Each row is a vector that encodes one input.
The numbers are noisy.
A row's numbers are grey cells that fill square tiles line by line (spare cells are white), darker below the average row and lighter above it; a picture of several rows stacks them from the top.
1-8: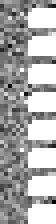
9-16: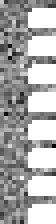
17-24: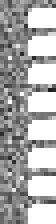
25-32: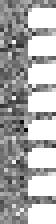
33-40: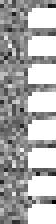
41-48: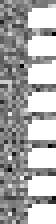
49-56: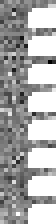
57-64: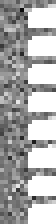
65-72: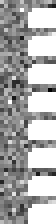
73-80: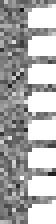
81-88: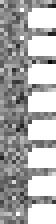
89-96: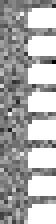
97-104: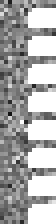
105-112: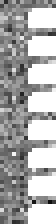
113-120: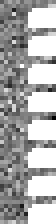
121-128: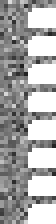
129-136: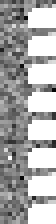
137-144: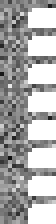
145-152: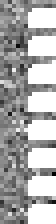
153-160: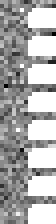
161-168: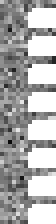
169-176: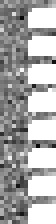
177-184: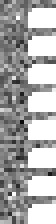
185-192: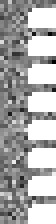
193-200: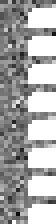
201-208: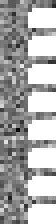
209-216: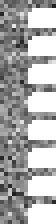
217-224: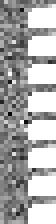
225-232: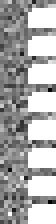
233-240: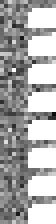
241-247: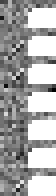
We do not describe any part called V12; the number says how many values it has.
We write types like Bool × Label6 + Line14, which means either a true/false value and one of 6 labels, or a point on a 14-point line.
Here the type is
(Line9 + V12) × Line15.
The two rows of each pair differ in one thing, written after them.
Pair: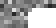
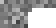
the value of V12
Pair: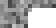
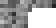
the value of V12
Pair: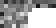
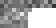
the place on the 15-point line
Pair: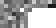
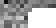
the value of V12
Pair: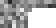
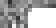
the value of V12
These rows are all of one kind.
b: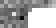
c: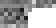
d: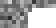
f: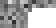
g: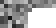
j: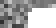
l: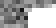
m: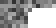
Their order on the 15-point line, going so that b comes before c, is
g, j, b, f, l, d, c, m.
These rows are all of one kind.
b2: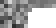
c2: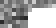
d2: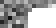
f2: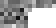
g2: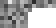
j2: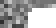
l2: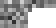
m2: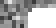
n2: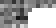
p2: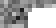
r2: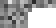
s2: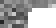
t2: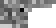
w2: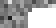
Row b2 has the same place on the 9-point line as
g2, l2, m2 and r2.
